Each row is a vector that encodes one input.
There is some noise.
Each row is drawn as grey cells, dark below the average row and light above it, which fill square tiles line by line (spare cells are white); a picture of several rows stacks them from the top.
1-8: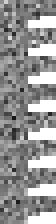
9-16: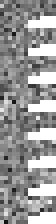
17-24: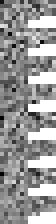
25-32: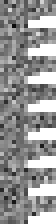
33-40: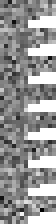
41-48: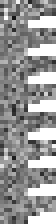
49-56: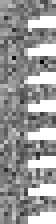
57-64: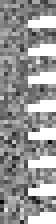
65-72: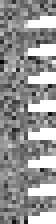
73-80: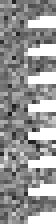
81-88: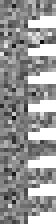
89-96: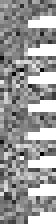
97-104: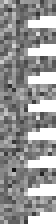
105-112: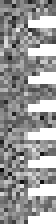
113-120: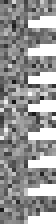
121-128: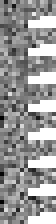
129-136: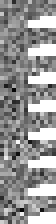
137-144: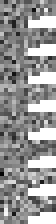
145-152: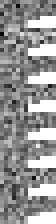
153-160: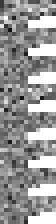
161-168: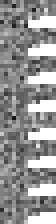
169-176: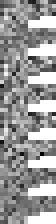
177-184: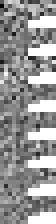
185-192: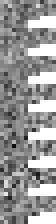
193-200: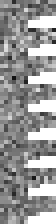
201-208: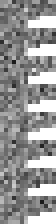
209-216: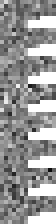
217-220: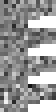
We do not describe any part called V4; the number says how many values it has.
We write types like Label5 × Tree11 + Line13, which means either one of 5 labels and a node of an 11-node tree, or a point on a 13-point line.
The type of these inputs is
Bool × V4 + Circle8 + Line7.
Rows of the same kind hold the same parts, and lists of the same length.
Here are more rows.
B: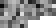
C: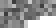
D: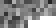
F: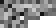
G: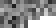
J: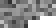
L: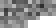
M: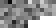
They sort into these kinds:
B, F
C, L
D, G, J, M

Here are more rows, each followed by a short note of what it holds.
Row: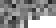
a point on a 7-point line
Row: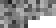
a point on a 7-point line
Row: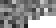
a point on a 7-point line
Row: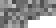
a point on an 8-point circle
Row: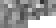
a point on an 8-point circle
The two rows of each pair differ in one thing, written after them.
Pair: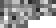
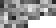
the true/false value
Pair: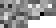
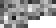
the value of V4
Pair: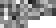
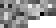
the true/false value
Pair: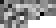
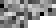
the value of V4
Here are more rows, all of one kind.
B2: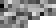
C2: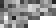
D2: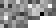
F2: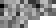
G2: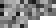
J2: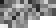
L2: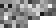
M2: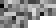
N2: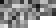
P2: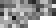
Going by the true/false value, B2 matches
C2, D2, L2 and M2.
